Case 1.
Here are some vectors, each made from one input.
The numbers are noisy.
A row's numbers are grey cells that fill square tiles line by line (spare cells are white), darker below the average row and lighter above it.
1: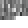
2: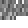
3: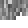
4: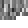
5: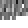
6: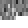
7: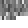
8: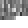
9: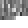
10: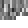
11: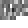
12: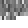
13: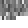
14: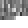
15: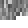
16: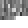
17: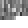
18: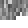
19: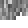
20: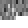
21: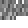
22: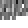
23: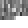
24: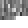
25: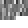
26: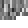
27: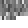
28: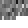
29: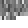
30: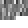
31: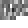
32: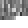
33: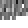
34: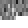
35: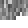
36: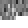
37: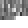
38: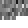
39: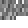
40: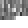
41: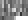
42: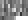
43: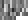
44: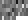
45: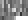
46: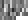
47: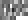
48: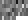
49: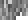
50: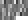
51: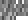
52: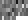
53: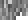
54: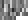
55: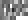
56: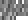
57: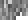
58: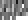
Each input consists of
a point on a 5-point circle and a true/false value.
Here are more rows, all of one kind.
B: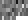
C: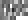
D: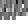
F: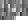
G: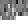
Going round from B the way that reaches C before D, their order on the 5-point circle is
B, C, F, G, D.
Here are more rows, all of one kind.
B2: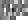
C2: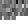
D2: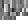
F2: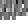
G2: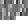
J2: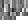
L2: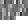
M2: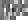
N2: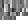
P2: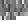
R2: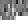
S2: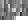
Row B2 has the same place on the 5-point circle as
G2, L2 and M2.
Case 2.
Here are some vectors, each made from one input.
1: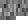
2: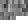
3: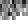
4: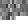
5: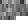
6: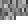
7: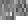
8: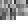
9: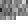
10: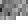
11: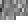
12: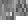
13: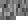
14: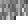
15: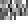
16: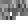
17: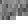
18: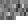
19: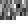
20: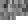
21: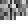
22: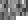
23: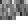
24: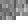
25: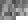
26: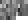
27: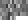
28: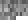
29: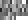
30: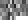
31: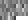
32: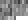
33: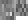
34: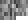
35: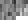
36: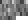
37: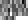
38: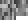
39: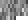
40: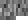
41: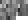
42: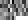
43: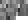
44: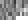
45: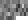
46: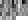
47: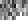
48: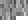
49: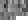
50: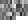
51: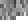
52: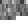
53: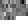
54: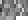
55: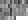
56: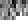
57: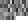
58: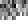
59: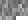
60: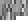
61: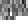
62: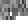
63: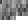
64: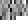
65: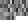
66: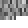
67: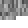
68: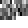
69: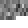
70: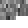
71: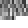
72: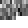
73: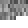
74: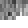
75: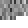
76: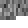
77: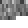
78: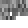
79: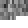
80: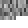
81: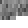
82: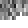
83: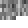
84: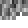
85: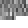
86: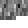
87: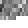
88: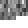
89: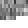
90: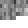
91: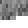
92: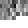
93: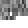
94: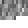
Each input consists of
either a point on an 8-point line, or a point on each of two 10-point lines.
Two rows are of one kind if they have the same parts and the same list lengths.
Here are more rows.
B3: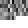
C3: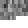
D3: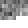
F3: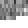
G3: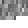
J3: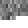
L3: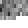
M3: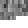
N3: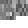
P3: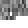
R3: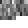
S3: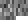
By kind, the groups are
B3, C3, J3, M3, N3, P3, R3, S3
D3, F3, G3, L3

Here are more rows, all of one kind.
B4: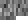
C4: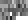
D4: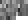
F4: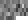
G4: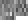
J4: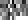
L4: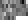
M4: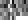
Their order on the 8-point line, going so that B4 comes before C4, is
L4, D4, J4, M4, B4, F4, G4, C4.
